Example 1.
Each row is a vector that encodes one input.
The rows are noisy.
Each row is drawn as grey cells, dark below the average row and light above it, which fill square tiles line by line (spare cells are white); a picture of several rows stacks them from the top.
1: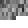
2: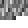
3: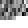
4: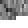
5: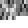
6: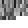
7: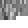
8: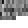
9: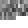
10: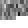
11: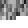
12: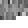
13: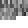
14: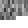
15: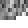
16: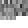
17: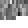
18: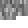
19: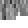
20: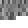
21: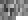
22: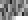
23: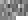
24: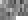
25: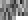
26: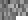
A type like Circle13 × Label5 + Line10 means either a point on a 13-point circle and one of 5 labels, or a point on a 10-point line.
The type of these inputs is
Bool × Bool × Bool.
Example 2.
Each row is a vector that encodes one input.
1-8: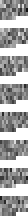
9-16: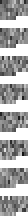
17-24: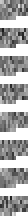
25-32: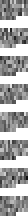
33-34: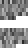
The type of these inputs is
Bool × Bool × Bool.
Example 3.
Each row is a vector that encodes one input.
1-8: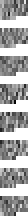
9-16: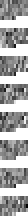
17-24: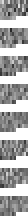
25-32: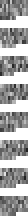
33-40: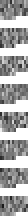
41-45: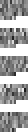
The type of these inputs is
Bool × Bool × Bool.
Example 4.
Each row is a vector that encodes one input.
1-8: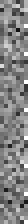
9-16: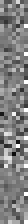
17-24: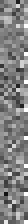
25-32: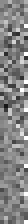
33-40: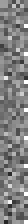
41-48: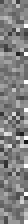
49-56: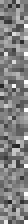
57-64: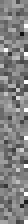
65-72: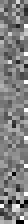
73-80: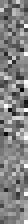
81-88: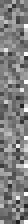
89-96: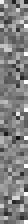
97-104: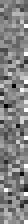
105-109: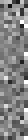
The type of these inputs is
Line11.
